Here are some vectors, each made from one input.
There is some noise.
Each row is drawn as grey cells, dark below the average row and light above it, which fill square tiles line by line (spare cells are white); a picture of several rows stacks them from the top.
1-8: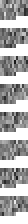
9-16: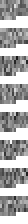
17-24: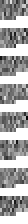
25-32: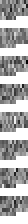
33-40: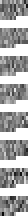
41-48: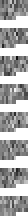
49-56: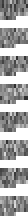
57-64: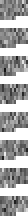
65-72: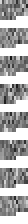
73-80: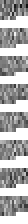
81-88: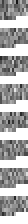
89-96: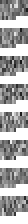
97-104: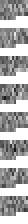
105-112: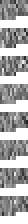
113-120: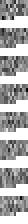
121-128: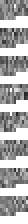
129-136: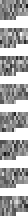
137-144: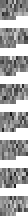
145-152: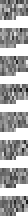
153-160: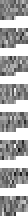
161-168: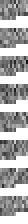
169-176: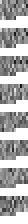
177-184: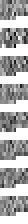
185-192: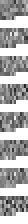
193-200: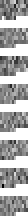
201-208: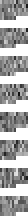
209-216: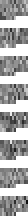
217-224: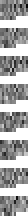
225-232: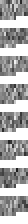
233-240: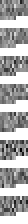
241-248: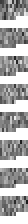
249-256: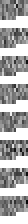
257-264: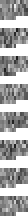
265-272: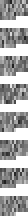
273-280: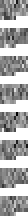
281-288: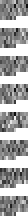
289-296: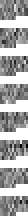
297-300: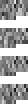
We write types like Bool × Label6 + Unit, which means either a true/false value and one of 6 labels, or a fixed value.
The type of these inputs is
Line7 × (Line8 + Tree9) + List2(Line5).
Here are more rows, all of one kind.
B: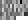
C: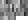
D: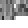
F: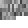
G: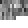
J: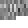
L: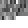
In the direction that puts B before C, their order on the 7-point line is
L, D, F, B, C, J, G.
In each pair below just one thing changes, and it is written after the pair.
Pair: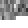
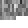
the node of the tree
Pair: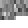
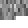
the node of the tree
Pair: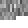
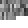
the node of the tree
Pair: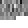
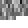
the place on the 7-point line
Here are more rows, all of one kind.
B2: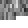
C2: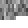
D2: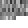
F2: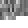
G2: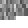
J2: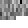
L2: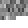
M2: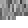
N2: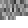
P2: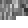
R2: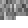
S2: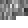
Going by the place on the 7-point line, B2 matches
C2, J2 and R2.
